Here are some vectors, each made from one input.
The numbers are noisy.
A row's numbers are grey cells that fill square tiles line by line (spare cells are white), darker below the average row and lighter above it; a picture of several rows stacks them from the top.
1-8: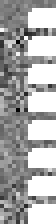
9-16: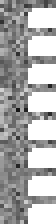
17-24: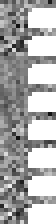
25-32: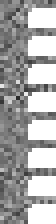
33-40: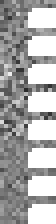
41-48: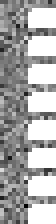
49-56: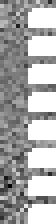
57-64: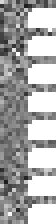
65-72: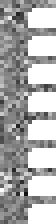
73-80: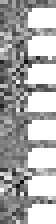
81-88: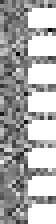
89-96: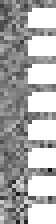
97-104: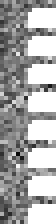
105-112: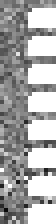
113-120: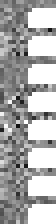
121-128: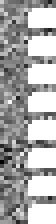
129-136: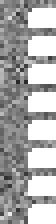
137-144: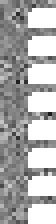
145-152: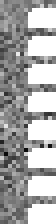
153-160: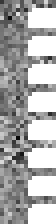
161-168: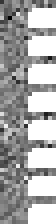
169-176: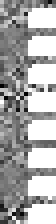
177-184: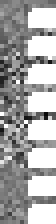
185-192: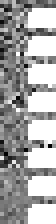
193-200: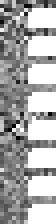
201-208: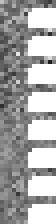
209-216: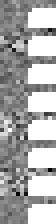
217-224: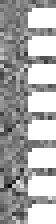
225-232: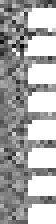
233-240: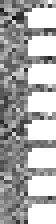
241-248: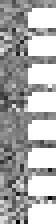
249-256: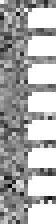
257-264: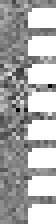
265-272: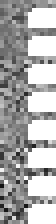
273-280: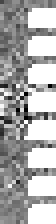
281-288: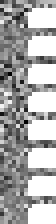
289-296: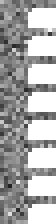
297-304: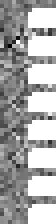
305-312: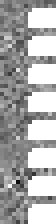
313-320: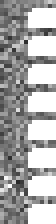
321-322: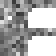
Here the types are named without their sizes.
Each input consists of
a node of a tree, together with a list of items, each a label and a point on a line.
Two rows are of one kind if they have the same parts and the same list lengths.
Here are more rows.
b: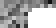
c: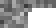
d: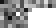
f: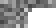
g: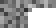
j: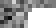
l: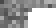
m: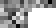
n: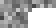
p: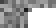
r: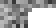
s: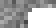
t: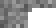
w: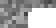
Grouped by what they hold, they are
b, c, g, p, t, w
d, j, l, m, n
f, r, s

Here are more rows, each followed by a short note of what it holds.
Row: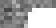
a node of a tree, together with the empty list
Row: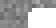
a node of a tree, together with the empty list
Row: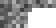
a node of a tree, together with a list of two items
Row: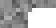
a node of a tree, together with a list of one item
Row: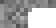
a node of a tree, together with a list of one item
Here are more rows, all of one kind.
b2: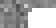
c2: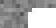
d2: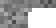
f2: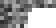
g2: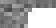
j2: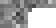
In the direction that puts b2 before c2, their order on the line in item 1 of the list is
g2, d2, j2, f2, b2, c2.
